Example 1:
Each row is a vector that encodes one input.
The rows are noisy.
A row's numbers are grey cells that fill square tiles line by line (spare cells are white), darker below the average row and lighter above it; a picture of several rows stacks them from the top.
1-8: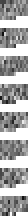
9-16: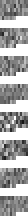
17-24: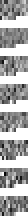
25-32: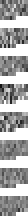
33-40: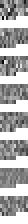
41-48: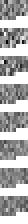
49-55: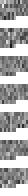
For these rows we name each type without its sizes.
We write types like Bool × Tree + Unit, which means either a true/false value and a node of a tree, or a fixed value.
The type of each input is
Line.
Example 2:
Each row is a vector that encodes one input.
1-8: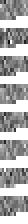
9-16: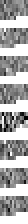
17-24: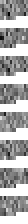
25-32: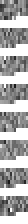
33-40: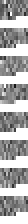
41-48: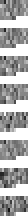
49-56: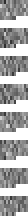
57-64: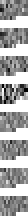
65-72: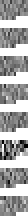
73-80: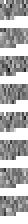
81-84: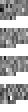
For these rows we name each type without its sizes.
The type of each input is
Circle + Unit.
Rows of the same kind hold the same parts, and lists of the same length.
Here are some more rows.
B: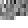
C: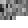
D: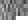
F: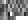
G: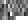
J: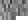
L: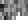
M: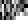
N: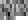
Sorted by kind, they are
B, C, D, F, G, J, L, N
M

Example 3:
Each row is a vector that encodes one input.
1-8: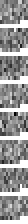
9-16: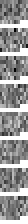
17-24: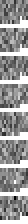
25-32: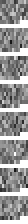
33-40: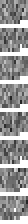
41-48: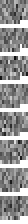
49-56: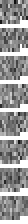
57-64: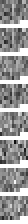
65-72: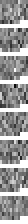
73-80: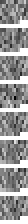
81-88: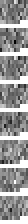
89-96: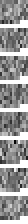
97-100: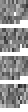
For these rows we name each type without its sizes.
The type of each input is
Bool × Bool × Bool × Bool.
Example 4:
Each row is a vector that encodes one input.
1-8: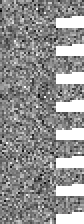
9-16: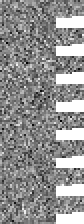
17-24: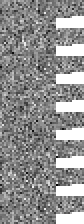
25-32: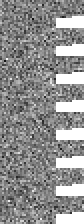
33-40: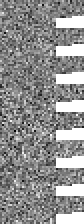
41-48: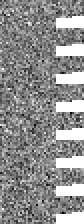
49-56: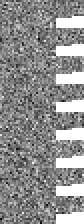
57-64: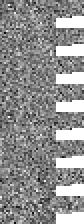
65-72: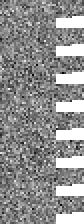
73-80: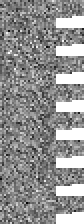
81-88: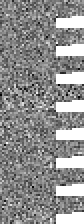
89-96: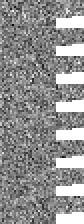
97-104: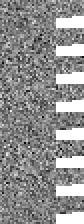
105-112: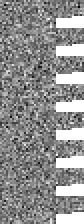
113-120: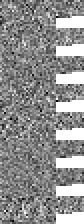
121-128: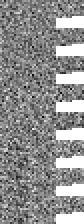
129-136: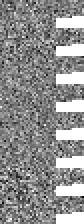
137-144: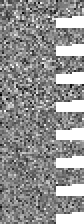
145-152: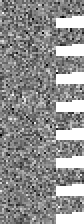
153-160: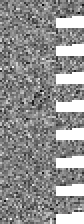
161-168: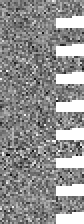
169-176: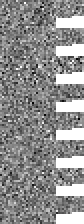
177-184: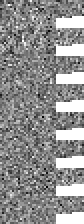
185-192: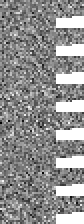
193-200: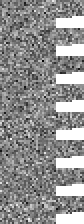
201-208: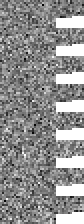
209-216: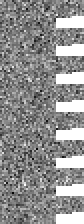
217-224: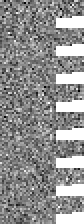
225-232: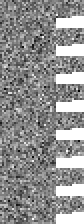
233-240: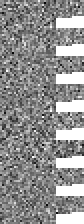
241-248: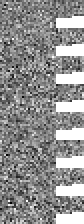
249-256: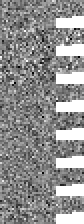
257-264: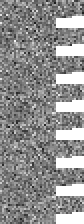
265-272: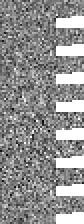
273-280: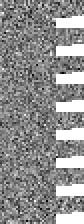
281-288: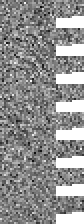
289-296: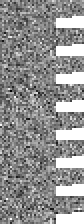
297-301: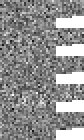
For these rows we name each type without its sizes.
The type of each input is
Label.
